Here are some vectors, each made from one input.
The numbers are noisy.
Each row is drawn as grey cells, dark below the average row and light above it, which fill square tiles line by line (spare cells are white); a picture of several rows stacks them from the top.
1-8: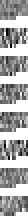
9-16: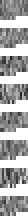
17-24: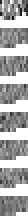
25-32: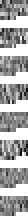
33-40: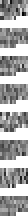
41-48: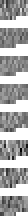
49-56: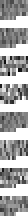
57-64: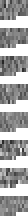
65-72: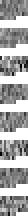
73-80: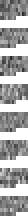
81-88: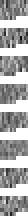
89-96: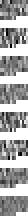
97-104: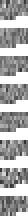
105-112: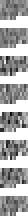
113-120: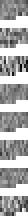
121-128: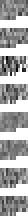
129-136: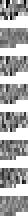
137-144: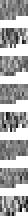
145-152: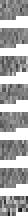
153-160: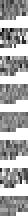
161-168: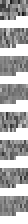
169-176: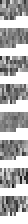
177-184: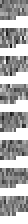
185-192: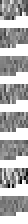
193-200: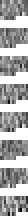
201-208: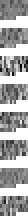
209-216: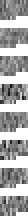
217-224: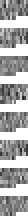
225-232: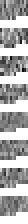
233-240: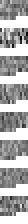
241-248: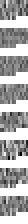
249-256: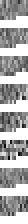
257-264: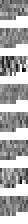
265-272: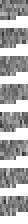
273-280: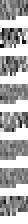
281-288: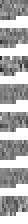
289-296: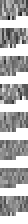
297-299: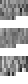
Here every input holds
either a point on a 17-point circle, or one of 6 labels and a point on a 7-point line.
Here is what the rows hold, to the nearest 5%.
About 65% of them hold a point on a 17-point circle. The rest hold one of 6 labels and a point on a 7-point line.
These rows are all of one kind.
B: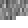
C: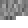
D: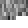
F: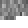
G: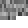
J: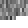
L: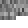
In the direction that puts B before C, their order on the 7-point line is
G, F, B, D, J, C, L.
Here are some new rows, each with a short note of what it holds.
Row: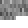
a point on a 17-point circle
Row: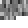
a point on a 17-point circle
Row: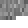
one of 6 labels and a point on a 7-point line
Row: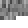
a point on a 17-point circle
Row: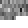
a point on a 17-point circle
